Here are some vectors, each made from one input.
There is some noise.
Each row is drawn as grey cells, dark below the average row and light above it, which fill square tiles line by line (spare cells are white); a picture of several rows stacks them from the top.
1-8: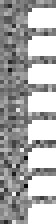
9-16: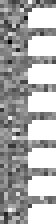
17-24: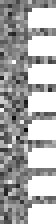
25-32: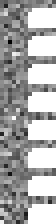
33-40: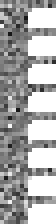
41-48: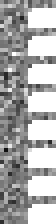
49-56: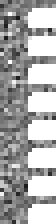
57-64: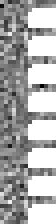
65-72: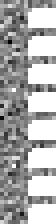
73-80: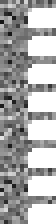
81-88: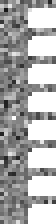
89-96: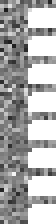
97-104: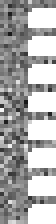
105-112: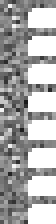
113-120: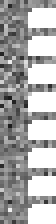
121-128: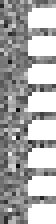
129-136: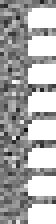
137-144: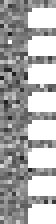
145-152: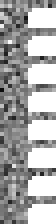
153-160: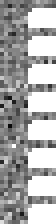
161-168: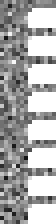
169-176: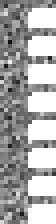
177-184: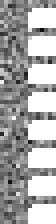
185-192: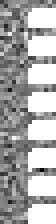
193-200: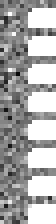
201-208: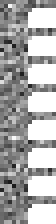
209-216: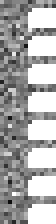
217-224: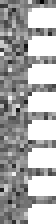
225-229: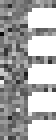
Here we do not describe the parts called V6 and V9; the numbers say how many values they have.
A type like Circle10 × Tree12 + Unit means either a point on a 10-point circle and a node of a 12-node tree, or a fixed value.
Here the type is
Bool × (Circle8 + V9) × Line4 + V6.
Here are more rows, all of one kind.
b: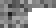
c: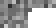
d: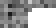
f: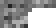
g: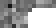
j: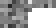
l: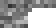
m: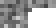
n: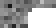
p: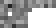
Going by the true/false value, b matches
c, d, j and m.
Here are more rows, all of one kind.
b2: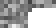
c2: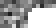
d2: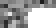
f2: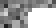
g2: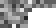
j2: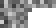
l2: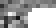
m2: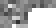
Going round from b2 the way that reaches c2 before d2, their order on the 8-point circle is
b2, m2, c2, g2, j2, l2, d2, f2.
